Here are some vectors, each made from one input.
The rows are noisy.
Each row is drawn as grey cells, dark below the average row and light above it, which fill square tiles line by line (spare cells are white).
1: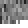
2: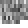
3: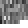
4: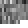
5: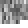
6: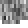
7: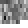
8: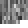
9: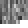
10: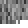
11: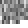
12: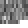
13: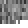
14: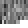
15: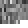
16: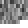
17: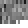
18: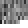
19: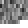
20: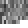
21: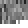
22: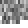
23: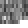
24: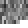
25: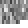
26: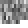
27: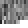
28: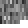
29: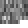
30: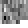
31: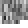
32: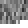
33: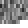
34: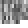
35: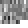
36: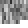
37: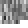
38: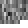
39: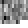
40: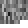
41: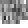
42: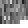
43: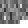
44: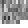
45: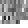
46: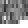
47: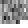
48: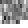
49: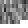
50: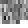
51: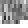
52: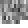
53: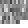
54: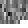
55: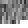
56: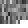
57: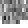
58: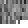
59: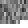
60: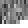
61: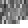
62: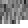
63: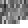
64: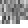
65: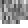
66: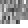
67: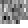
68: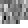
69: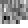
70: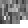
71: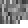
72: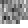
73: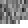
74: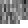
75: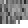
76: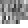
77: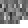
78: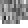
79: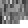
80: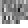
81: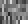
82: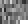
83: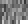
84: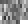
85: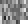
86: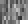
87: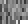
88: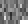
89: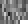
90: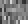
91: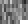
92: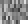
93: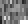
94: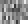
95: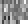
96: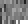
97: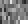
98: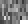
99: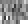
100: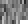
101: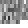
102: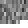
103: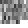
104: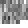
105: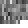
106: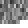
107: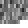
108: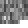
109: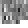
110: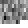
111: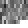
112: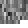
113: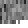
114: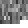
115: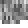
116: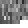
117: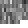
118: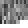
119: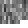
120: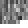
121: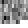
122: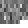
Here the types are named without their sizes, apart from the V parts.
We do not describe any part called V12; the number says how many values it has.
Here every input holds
either a label and a value of V12, or four true/false values.
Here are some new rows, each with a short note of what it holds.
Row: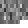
four true/false values
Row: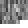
four true/false values
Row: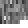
four true/false values
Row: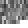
four true/false values
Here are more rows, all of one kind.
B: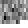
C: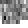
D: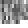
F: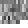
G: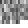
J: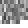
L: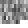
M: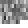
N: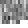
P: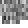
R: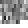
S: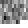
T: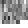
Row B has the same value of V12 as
J, L, M and S.
